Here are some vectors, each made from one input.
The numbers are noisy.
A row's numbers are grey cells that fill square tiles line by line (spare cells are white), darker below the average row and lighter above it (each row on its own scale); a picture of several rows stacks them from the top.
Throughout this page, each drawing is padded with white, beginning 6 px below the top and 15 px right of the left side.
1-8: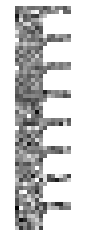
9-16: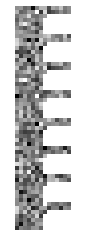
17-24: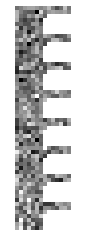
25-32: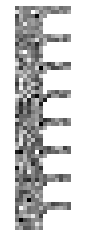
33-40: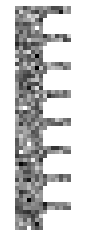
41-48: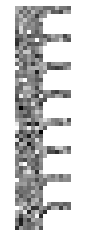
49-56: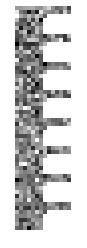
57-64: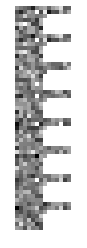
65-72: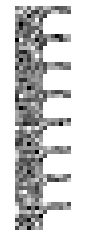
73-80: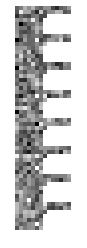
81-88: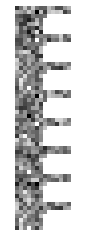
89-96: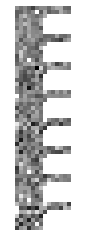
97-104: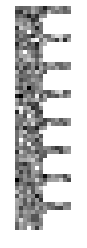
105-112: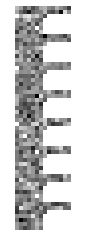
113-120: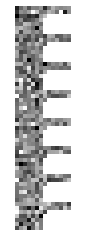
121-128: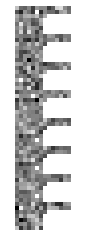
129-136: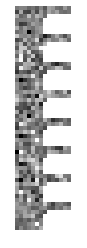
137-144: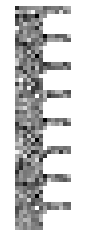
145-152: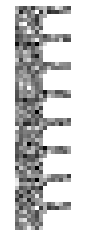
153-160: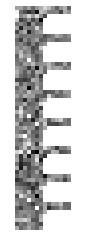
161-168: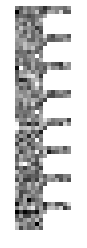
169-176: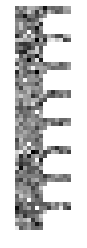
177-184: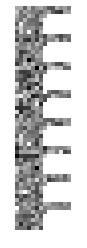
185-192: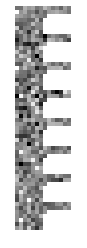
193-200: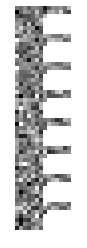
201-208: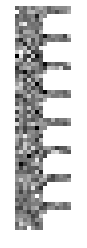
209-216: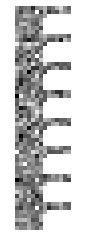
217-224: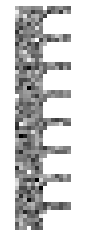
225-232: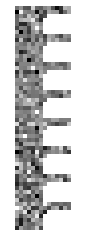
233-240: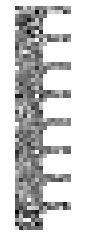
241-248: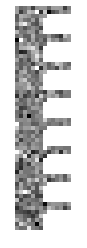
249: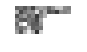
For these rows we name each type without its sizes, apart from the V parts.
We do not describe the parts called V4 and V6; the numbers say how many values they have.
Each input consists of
a node of a tree and a value of V4, together with either three true/false values, or a value of V6.
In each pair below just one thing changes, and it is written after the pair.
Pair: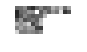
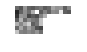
the node of the tree
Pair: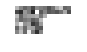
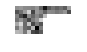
one of the three true/false values
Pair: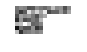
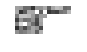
the value of V4
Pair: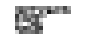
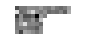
one of the three true/false values
